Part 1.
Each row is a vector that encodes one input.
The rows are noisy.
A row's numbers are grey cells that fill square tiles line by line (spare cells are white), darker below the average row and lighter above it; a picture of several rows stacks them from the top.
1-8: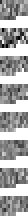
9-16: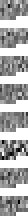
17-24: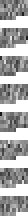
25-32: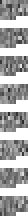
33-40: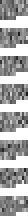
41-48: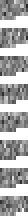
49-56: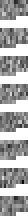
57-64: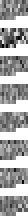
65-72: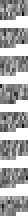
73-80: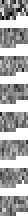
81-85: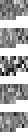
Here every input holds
either a fixed value, or four true/false values.
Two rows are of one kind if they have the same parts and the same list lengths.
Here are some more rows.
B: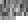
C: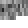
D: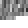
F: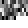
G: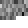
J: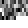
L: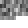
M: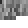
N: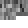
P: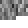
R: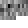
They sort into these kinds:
B, C, D, G, L, M, N, P, R
F, J

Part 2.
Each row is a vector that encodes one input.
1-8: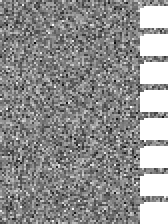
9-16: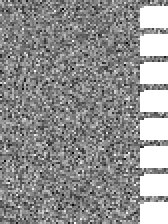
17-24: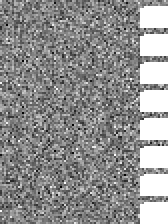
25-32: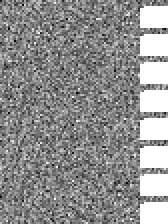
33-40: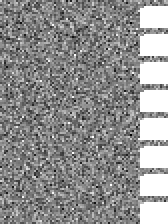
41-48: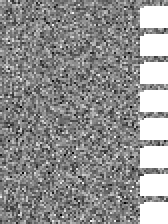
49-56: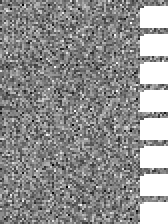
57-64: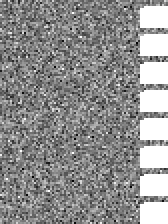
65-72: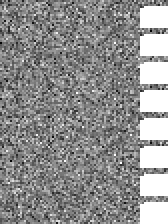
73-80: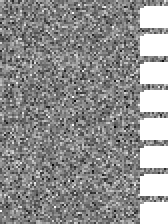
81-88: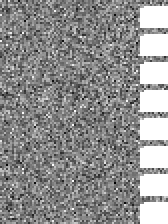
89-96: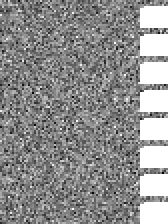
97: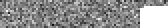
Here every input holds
four true/false values.
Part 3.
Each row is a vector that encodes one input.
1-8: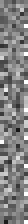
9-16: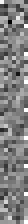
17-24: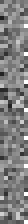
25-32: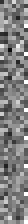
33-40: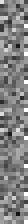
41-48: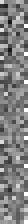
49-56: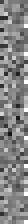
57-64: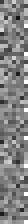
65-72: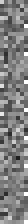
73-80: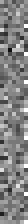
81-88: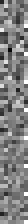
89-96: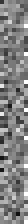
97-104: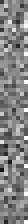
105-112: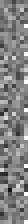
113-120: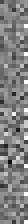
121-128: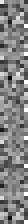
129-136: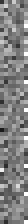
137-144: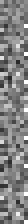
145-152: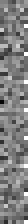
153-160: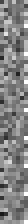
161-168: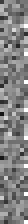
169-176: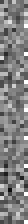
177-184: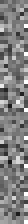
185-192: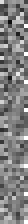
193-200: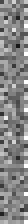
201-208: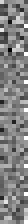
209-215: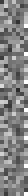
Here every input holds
a point on a 12-point line.
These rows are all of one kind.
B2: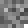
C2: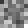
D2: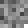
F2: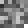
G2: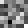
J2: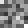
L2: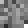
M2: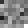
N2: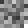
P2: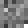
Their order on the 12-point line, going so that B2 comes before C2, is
G2, J2, F2, L2, P2, B2, D2, M2, C2, N2.
